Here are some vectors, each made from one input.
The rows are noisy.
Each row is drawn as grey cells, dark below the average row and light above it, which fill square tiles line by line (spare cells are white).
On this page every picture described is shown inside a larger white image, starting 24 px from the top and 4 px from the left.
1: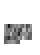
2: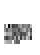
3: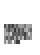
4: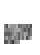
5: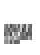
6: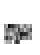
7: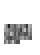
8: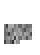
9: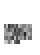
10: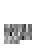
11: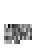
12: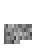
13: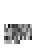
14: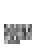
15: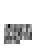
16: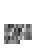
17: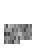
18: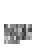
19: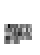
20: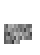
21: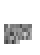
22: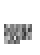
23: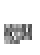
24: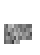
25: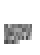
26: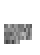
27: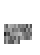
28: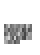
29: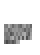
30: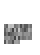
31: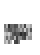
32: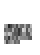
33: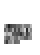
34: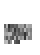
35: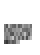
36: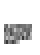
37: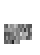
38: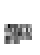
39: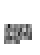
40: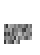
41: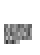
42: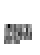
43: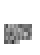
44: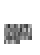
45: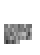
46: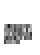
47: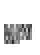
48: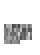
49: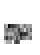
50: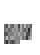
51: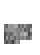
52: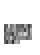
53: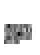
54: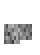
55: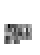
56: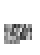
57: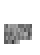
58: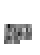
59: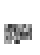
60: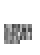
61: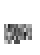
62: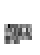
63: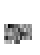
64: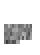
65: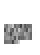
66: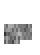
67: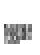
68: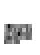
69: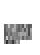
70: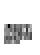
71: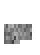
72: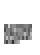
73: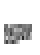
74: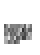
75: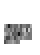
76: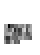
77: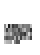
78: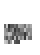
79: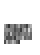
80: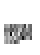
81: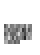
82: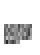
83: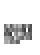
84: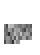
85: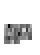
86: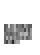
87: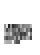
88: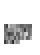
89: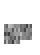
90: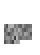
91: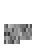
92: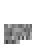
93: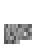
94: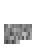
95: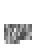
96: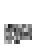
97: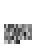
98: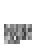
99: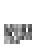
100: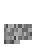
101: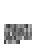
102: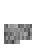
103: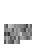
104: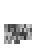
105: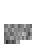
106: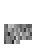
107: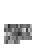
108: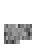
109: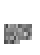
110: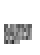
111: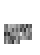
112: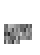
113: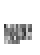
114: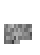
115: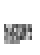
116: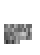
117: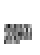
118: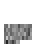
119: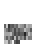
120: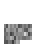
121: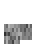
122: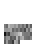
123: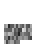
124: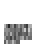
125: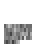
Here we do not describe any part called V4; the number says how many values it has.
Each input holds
a true/false value, together with either a point on a 5-point line, or a value of V4.
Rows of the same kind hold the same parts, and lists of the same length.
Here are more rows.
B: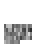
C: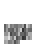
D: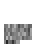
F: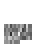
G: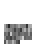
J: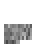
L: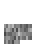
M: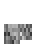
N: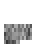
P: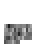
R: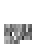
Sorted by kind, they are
B, C, F, R
D, G, J, L, M, N, P

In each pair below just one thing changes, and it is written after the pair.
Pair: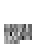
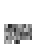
the true/false value
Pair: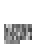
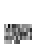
the true/false value
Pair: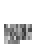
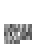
the value of V4
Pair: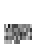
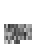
the value of V4
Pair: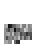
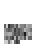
the value of V4
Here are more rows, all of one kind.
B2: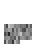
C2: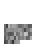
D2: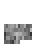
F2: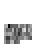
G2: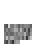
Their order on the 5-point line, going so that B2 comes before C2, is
B2, D2, C2, F2, G2.
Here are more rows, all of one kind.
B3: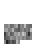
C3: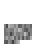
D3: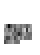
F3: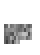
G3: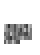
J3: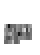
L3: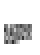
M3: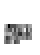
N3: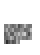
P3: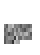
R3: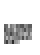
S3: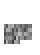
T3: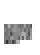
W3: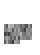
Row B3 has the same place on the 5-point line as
F3, M3, N3 and T3.
